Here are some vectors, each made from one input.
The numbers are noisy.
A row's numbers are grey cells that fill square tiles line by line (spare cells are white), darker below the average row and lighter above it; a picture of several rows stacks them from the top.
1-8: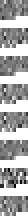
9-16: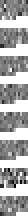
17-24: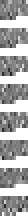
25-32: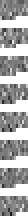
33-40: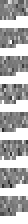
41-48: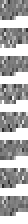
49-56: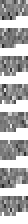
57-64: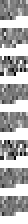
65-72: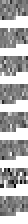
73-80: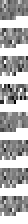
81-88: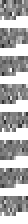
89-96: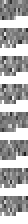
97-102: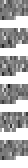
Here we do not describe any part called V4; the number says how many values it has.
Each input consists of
a list of up to two items, each a true/false value and a value of V4.
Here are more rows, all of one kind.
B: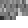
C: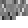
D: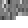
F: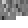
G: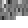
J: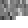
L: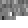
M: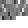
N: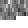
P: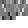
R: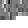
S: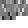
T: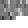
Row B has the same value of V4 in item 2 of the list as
D, F, G and R.
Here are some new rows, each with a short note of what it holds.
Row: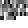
the empty list
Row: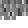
a list of one item
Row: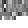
a list of one item
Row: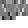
a list of two items
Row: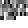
the empty list
